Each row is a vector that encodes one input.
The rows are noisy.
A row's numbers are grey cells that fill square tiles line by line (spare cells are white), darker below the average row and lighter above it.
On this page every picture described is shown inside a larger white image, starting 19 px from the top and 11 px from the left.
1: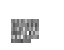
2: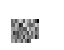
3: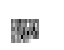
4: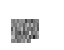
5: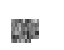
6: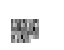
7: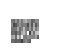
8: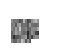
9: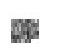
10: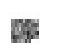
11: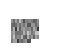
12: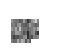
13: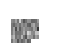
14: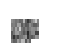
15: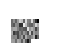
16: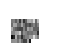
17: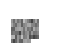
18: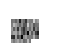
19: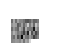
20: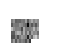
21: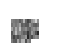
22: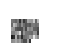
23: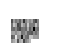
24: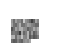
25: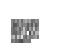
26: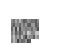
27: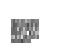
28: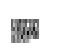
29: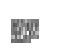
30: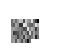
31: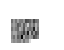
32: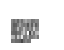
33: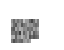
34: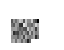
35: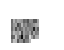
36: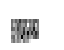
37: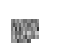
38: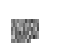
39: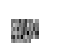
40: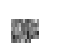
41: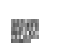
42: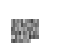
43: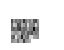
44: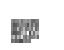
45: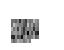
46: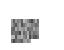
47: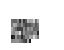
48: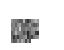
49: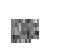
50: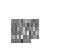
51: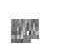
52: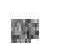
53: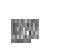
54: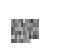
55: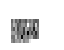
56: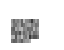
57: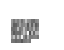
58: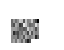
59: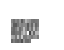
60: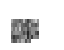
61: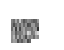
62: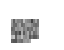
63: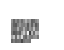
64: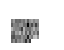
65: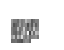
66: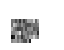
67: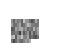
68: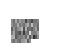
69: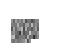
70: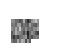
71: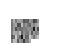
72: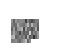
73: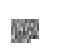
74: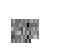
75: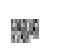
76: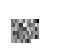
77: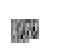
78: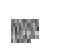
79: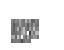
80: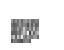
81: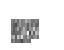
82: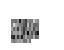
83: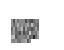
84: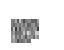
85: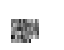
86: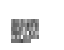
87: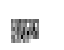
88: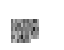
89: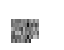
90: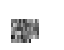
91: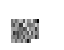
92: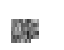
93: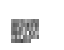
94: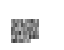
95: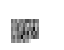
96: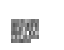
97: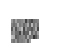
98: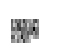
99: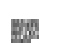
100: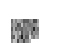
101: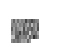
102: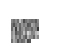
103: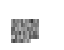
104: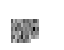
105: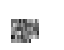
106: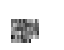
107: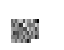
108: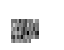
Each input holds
either a point on a 6-point circle and a true/false value, or a fixed value.
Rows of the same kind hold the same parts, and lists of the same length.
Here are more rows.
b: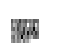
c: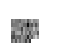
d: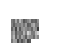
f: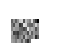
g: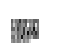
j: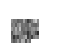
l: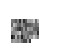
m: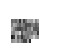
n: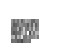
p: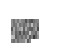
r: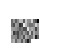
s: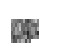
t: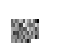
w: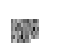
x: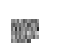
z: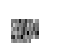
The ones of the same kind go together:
b, c, d, g, j, l, m, n, p, s, w, x, z
f, r, t

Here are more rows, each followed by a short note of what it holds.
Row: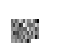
a fixed value
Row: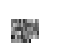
a point on a 6-point circle and a true/false value
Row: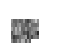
a point on a 6-point circle and a true/false value
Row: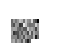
a fixed value
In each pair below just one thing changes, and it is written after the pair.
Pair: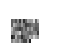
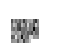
the place on the 6-point circle
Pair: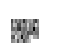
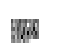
the true/false value
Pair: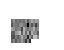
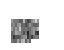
the true/false value
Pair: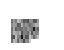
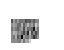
the true/false value
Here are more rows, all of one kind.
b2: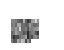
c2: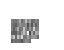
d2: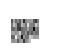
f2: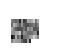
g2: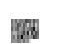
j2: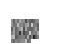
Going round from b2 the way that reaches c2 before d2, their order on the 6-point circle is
b2, c2, j2, g2, d2, f2.
